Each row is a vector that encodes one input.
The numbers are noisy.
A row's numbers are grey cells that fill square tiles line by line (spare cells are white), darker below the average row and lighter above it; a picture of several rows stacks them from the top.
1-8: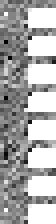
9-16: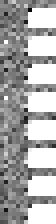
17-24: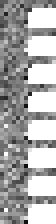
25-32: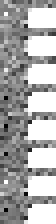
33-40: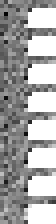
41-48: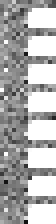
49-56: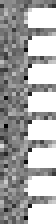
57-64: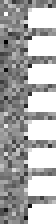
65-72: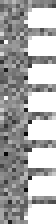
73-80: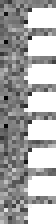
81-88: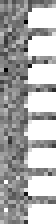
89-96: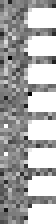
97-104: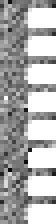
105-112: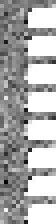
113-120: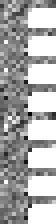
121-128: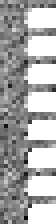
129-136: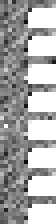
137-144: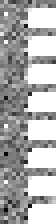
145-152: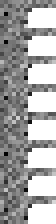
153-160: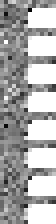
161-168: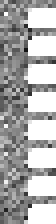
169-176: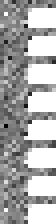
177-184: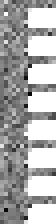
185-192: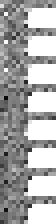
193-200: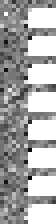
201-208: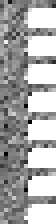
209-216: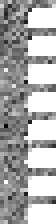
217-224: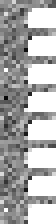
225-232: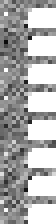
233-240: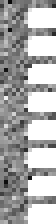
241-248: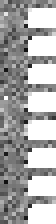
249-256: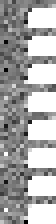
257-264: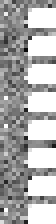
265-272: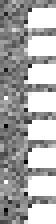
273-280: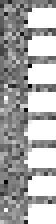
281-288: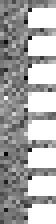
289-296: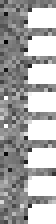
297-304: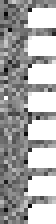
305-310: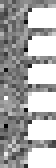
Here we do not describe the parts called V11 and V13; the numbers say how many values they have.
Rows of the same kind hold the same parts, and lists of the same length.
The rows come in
2 kinds.
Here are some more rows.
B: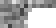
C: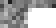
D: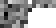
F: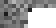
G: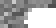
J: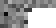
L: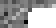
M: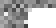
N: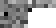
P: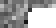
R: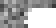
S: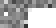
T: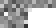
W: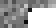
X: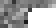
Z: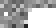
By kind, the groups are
B, C, D, F, G, J, N, R
L, M, P, S, T, W, X, Z

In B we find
a true/false value and a value of V11.
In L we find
one of 8 labels, a true/false value and a value of V13.
